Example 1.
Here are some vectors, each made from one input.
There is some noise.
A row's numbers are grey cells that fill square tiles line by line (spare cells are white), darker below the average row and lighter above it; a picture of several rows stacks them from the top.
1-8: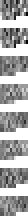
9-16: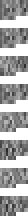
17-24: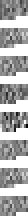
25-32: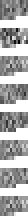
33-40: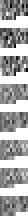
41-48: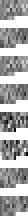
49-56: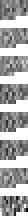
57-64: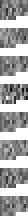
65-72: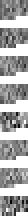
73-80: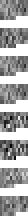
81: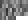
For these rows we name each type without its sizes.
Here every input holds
a point on a line and a true/false value.
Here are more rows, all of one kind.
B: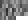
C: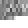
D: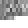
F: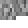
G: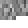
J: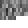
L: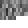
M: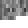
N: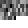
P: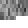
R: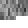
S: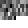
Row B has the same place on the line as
J, L, N and S.
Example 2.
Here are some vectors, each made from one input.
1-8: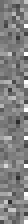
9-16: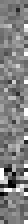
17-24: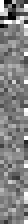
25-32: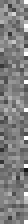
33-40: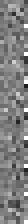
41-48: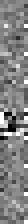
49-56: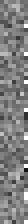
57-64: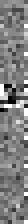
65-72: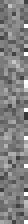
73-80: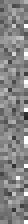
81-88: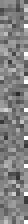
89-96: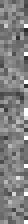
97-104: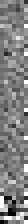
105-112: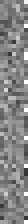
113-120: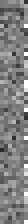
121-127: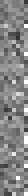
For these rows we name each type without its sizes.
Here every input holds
either a point on each of two circles, or a fixed value.
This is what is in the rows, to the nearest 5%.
About 95% of them hold a point on each of two circles. The rest hold a fixed value.
